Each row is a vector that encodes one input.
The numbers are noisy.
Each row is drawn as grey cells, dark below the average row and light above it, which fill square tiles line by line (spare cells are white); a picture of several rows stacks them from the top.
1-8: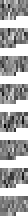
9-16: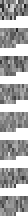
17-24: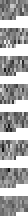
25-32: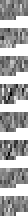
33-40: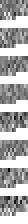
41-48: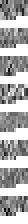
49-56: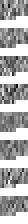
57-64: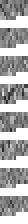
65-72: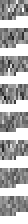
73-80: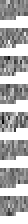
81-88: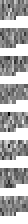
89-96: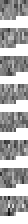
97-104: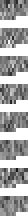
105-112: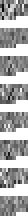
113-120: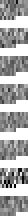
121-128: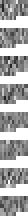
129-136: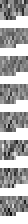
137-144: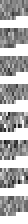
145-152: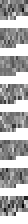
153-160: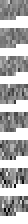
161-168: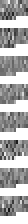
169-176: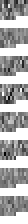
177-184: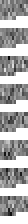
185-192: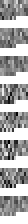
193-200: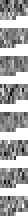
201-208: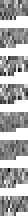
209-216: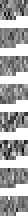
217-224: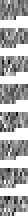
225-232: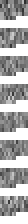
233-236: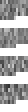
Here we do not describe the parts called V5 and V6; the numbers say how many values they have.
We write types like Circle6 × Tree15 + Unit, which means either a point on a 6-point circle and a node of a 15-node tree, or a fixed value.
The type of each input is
(Bool × V5 + Unit) × V6 + Line11.
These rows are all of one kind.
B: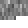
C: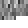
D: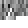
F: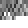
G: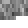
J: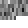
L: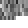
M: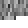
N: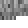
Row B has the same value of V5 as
F and N.
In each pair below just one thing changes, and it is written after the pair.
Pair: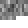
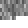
the true/false value
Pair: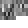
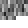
the true/false value
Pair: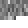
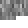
the value of V5
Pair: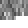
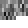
the true/false value
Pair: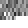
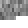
the true/false value
